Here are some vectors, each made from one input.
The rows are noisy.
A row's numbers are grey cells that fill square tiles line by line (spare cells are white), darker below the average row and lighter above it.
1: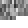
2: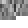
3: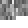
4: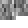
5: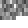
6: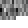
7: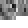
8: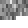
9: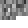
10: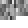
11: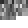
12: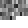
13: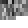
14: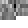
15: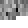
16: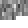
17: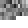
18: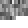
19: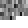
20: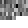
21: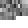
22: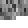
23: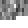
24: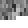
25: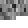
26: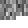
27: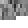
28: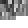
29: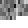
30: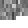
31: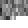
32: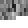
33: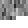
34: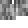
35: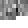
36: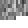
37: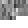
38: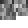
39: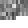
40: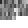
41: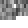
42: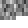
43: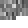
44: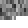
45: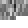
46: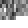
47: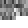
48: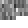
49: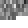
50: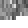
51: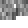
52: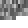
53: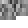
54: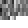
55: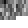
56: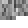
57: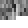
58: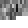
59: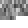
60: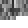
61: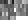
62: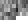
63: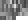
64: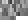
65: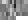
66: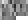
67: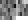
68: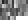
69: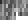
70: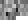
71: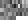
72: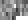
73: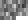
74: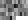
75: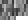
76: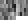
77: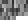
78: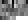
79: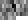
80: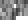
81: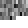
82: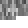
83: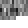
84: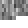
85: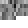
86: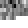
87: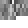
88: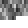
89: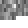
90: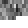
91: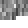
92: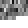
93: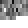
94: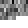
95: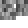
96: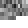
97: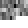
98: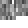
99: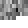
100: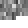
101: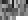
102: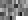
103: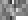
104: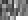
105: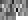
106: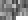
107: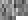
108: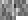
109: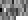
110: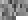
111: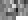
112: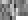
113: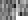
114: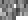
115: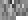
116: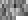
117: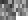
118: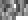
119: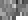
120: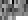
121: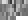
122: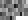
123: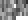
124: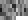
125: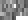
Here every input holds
a point on a 7-point line, together with either a point on a 6-point line, or a node of a 9-node tree.
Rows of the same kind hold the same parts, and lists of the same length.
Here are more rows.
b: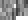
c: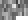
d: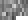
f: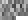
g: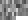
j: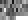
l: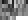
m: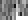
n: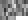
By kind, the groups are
b, c, d, f, g, n
j, l, m

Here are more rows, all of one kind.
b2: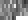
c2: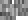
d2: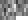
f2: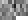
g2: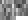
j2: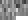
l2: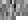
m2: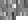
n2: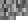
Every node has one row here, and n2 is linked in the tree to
b2.
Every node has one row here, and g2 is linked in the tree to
b2, f2, j2 and m2.
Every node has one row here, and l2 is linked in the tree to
m2.
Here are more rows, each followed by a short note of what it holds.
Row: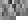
a point on a 7-point line and a node of a 9-node tree
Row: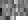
a point on a 6-point line and a point on a 7-point line
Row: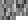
a point on a 7-point line and a node of a 9-node tree
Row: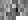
a point on a 7-point line and a node of a 9-node tree
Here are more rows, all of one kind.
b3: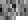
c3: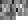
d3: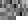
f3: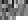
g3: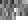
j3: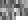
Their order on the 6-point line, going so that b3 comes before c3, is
b3, f3, c3, g3, j3, d3.
